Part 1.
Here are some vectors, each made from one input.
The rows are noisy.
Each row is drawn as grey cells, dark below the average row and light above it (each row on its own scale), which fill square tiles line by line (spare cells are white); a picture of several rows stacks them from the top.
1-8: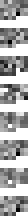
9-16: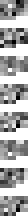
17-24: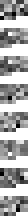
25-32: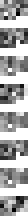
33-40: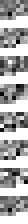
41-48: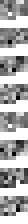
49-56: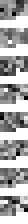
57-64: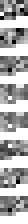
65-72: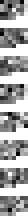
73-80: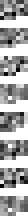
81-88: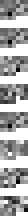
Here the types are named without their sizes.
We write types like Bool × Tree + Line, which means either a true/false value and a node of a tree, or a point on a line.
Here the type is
Label.
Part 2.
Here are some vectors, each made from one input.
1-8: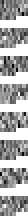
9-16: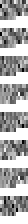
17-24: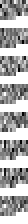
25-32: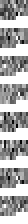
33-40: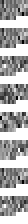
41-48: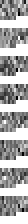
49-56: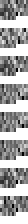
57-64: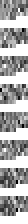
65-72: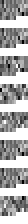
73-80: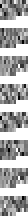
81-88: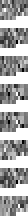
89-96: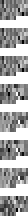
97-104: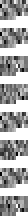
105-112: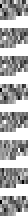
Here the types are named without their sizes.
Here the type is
Circle.
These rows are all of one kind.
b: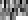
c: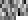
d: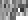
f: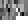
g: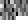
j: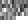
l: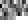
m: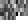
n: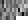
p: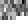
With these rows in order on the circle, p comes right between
j and l.
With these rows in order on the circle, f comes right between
m and n.
